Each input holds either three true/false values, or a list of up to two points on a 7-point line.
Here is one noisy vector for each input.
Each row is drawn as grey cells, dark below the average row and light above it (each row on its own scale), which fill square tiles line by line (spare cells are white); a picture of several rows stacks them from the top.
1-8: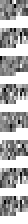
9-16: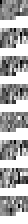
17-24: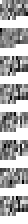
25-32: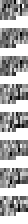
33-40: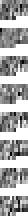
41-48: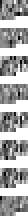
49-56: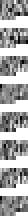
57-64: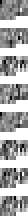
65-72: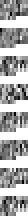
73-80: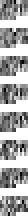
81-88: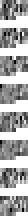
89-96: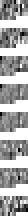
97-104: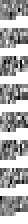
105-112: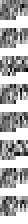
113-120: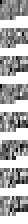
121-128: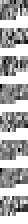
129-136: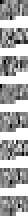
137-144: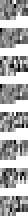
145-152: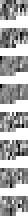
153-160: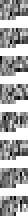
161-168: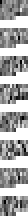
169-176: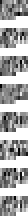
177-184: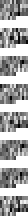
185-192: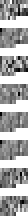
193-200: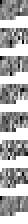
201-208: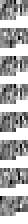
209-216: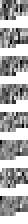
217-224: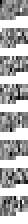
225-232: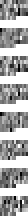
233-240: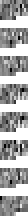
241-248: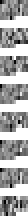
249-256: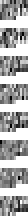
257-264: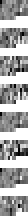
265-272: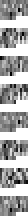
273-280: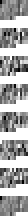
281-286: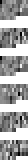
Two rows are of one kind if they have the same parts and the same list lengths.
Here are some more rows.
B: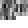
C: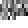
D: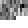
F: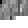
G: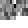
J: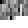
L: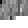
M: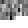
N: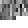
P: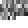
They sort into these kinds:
B, D, N
C, P
F, J, L, M
G

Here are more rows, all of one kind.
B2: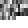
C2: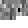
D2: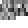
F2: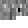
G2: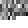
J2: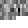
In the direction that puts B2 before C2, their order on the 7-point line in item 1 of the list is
D2, G2, B2, J2, F2, C2.
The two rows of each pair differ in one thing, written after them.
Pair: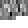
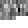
the place on the 7-point line in item 2 of the list
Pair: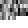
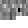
the place on the 7-point line in item 1 of the list
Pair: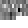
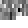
the place on the 7-point line in item 1 of the list
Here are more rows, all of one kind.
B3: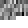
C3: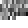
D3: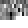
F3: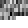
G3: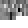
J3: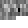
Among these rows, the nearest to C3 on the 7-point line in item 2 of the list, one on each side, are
G3 and J3.
